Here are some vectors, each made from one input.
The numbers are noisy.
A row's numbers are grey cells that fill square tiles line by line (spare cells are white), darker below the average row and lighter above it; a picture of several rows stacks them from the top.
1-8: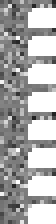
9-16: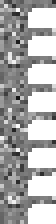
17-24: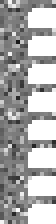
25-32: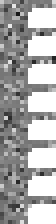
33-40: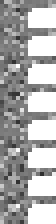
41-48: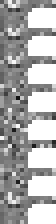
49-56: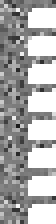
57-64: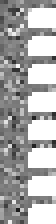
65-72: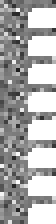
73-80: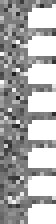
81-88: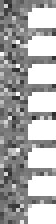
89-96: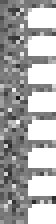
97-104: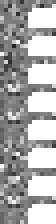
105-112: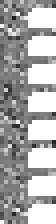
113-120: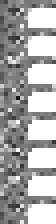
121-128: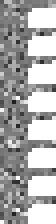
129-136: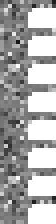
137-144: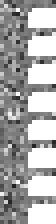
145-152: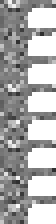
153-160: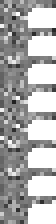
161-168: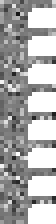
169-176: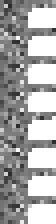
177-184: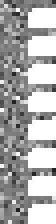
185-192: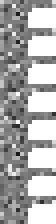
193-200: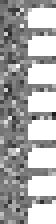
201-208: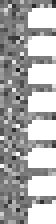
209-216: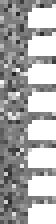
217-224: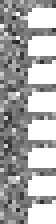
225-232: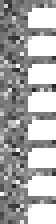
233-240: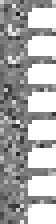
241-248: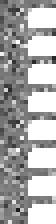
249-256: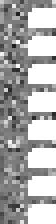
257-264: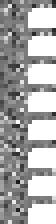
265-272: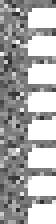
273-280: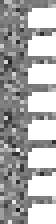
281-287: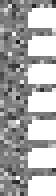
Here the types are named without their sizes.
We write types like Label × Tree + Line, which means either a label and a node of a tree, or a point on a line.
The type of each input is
Bool × Label.
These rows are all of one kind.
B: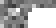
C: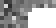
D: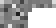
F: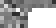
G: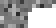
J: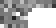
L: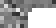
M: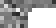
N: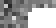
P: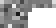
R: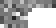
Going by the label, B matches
J and R.
